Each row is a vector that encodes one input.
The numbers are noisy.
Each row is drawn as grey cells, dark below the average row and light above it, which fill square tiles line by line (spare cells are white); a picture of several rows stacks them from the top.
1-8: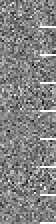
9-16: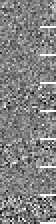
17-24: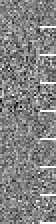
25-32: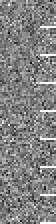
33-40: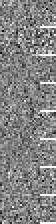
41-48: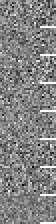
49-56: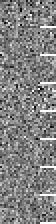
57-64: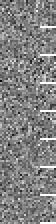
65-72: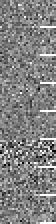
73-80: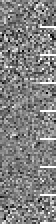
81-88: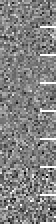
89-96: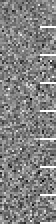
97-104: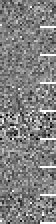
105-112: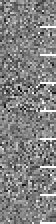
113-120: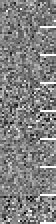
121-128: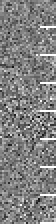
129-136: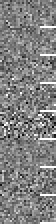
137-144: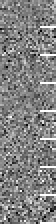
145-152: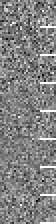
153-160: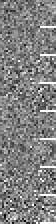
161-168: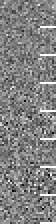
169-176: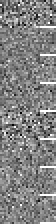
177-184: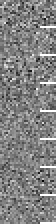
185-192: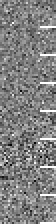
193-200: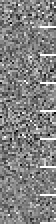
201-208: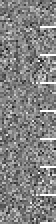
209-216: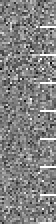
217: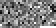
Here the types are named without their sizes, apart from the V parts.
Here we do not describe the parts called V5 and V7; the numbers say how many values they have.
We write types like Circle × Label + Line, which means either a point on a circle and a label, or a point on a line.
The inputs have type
(Bool × V7 + Line) × (Tree + V5).
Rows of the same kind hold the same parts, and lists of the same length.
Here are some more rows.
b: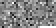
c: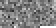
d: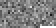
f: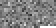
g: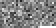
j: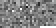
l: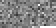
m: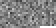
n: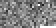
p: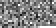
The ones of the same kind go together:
b, c, p
d, f
g, l, m, n
j

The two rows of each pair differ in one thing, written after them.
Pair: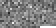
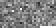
the node of the tree
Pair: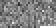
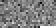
the true/false value
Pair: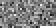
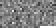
the true/false value
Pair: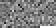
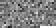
the value of V7
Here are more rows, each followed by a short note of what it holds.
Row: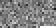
a node of a tree, a true/false value and a value of V7
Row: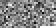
a point on a line and a node of a tree
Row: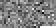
a point on a line and a node of a tree
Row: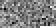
a point on a line and a value of V5
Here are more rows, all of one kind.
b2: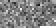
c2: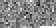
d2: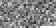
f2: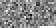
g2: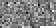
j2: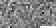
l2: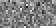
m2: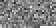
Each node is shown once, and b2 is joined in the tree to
f2 and l2.
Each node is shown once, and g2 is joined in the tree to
c2.
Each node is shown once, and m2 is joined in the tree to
f2.
